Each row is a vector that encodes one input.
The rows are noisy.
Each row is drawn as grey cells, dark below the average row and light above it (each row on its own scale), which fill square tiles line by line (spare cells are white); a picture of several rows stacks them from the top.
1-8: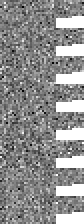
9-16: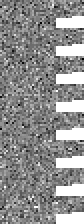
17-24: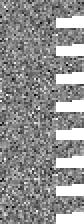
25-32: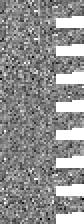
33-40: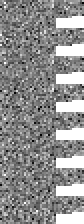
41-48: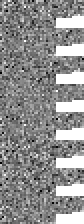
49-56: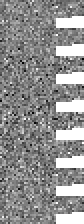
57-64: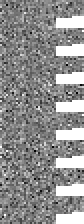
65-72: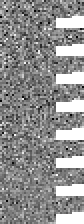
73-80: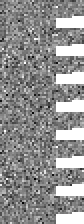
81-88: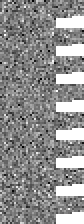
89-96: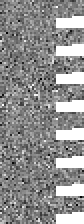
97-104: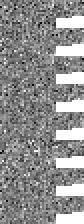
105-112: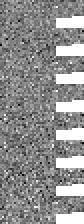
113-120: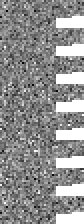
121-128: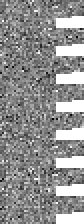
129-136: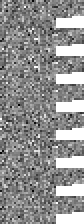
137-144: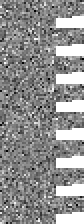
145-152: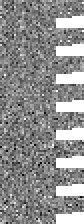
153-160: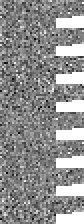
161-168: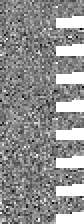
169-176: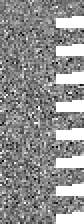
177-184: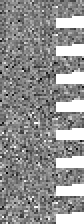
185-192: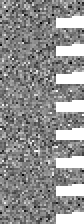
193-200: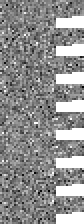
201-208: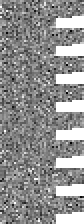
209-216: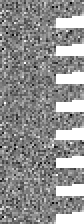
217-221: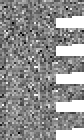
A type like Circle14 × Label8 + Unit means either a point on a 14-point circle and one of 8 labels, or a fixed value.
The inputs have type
Line6 + Line14.
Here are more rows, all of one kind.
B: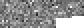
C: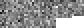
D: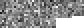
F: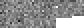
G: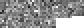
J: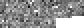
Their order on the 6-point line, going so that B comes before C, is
B, J, G, D, C, F.
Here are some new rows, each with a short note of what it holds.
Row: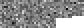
a point on a 14-point line
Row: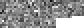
a point on a 6-point line
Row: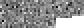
a point on a 14-point line
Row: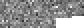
a point on a 6-point line
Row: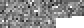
a point on a 6-point line
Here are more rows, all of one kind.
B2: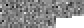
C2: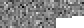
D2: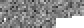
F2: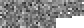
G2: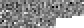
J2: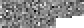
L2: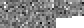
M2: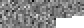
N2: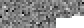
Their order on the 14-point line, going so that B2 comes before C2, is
F2, J2, G2, B2, D2, M2, N2, L2, C2.
